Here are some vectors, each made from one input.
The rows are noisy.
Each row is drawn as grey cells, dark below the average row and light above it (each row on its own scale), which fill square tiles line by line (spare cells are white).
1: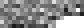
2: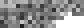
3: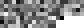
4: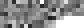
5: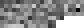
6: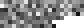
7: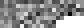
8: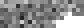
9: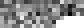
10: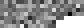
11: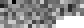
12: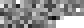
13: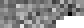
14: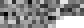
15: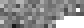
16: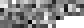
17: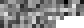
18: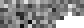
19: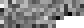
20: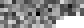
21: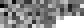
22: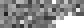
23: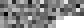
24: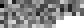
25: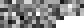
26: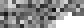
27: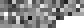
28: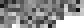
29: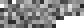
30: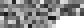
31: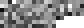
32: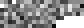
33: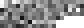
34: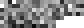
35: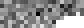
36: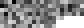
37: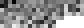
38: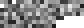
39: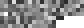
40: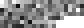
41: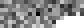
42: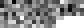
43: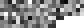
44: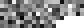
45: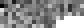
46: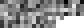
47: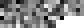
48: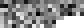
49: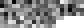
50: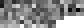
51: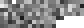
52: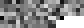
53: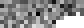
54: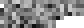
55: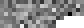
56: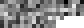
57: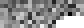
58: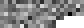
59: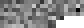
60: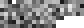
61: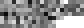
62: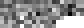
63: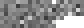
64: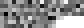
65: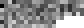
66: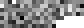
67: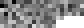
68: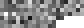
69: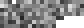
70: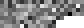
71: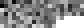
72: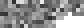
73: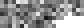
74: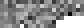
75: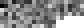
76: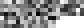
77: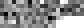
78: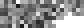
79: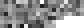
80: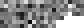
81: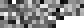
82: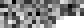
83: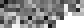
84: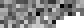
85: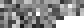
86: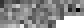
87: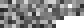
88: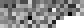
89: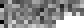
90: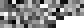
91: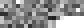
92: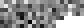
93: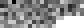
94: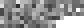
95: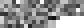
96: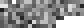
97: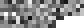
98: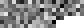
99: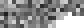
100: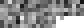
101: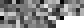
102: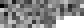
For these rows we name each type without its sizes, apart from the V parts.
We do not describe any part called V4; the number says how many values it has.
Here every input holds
a list of items, each a true/false value and a value of V4.
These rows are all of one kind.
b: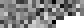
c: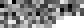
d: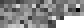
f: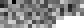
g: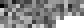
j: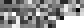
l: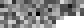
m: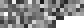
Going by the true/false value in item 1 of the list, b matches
l and m.
